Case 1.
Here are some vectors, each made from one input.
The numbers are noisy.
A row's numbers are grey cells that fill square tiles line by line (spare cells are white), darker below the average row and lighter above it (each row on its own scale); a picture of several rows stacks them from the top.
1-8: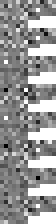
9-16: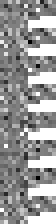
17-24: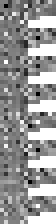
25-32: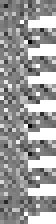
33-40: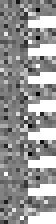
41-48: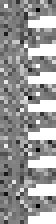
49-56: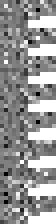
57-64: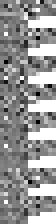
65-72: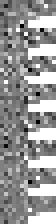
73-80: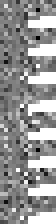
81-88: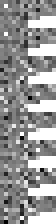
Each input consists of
a point on an 8-point line.
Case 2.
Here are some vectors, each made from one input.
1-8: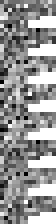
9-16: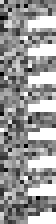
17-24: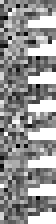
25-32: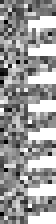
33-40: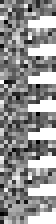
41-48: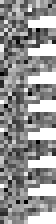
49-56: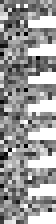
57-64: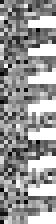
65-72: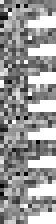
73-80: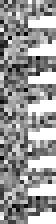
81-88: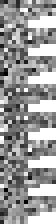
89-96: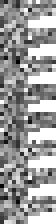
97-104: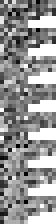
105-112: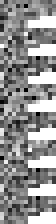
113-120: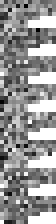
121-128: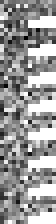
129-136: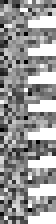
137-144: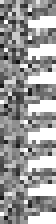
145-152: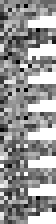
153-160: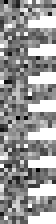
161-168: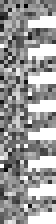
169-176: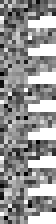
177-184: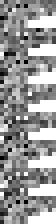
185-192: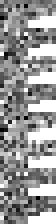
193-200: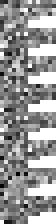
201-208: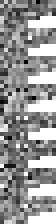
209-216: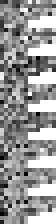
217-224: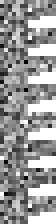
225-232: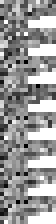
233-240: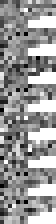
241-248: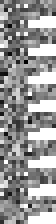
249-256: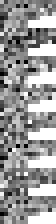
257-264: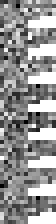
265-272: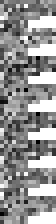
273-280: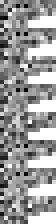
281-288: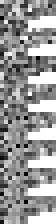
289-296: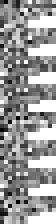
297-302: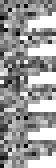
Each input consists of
three true/false values.
